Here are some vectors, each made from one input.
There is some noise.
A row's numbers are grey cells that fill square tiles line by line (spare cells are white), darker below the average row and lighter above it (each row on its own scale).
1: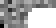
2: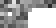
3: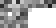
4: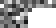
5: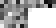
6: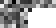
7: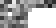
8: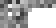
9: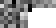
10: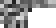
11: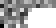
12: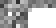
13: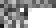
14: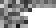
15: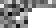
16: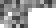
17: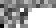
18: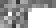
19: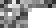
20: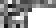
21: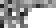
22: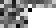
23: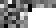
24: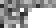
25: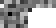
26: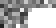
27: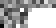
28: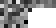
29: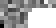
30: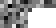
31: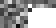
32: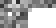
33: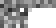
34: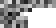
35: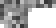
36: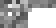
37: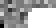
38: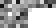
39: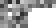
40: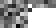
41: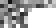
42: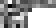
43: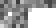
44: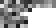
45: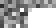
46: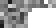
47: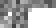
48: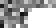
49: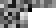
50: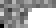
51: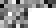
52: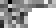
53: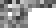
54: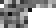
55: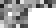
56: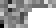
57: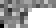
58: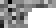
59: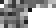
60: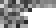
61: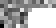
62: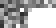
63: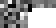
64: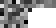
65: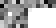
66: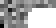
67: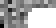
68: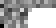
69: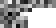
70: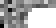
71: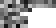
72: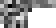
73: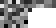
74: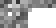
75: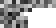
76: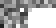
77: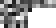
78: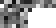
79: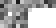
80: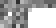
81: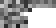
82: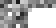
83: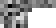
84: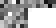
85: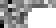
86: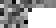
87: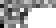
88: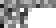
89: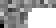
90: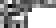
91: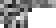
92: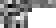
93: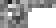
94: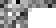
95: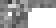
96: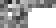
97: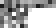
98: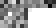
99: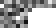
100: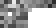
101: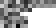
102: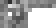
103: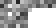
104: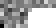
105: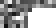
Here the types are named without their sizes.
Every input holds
either a label, or a point on a line and a true/false value.
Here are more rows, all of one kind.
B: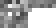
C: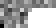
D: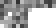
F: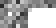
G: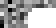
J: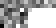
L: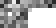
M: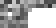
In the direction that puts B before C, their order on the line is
G, M, B, L, C, F, J, D.
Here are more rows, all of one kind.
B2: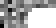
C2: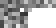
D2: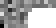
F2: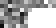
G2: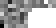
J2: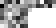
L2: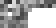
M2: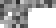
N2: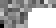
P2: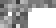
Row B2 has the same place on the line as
D2, G2 and L2.
